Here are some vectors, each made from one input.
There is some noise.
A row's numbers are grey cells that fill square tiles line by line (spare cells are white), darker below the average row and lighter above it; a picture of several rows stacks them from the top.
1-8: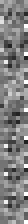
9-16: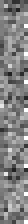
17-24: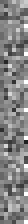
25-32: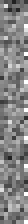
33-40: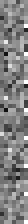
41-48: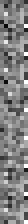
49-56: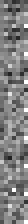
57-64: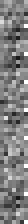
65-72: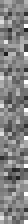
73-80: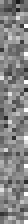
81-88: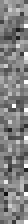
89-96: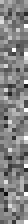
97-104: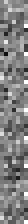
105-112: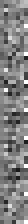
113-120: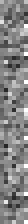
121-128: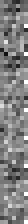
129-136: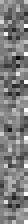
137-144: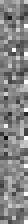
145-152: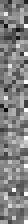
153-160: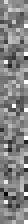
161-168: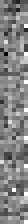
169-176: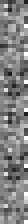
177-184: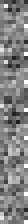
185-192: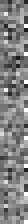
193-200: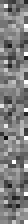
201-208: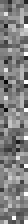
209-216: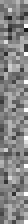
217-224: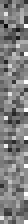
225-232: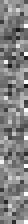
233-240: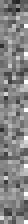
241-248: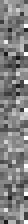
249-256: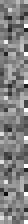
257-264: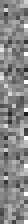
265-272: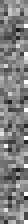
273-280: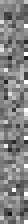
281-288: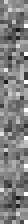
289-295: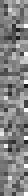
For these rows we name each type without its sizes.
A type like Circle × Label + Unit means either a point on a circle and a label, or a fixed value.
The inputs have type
Circle + Line.
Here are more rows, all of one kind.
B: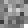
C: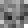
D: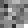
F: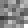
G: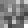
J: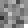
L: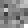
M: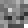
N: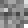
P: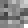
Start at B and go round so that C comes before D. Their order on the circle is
B, G, M, C, N, L, P, F, J, D.
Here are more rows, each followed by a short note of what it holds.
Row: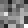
a point on a line
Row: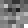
a point on a line
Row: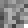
a point on a circle
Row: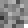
a point on a circle
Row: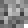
a point on a circle
